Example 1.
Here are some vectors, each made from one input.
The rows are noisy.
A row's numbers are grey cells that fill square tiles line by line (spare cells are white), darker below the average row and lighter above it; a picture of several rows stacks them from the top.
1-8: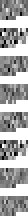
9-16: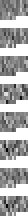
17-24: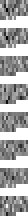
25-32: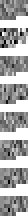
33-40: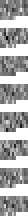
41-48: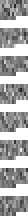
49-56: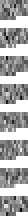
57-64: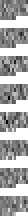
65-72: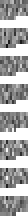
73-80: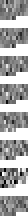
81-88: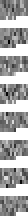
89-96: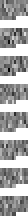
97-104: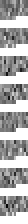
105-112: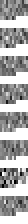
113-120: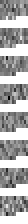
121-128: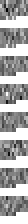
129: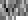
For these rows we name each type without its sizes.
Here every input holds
a list of points on a line.
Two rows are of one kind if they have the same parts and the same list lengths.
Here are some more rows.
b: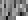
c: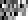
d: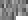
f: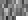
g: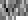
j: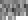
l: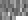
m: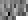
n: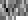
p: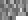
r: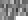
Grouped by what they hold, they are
b, g, m, n
c
d, f, l, p
j, r

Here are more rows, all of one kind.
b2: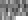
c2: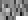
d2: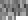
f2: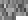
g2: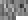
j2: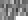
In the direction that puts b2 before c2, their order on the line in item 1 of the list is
d2, b2, j2, f2, g2, c2.
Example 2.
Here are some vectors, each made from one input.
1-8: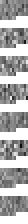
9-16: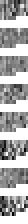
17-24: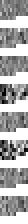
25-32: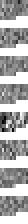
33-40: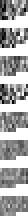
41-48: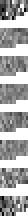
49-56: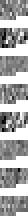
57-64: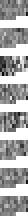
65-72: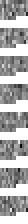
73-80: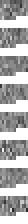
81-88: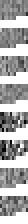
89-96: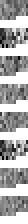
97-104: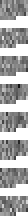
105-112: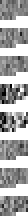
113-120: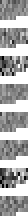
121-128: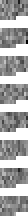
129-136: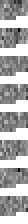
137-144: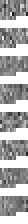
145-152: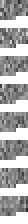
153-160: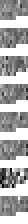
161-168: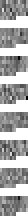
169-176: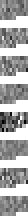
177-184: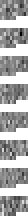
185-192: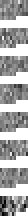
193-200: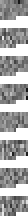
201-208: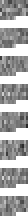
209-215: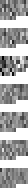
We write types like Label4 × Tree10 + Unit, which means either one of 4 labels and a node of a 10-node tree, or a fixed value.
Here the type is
(Bool × Bool × Bool × Bool + Unit) × Line9 + Line4 × Line6.
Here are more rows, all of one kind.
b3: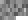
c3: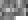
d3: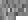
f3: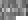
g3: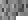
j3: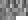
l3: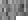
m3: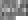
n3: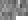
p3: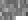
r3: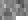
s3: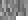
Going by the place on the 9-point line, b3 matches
c3, d3, f3 and m3.
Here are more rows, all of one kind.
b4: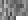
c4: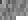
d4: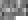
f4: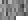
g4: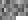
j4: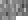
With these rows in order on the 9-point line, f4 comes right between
b4 and j4.
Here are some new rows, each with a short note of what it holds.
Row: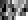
a point on a 4-point line and a point on a 6-point line
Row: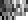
a point on a 4-point line and a point on a 6-point line
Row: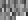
a point on a 9-point line
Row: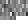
a point on a 9-point line
